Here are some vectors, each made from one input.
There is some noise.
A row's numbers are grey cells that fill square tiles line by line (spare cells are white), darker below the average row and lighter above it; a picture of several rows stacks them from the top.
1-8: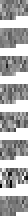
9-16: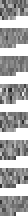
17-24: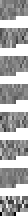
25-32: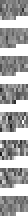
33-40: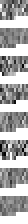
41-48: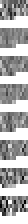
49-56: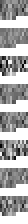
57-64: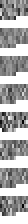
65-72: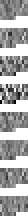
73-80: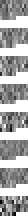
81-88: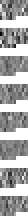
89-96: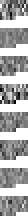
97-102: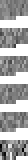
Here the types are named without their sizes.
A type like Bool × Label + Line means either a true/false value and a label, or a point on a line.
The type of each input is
Bool × Label × Line.
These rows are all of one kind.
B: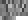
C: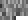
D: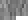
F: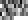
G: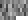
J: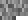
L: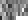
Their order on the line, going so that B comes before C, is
F, D, B, G, C, J, L.
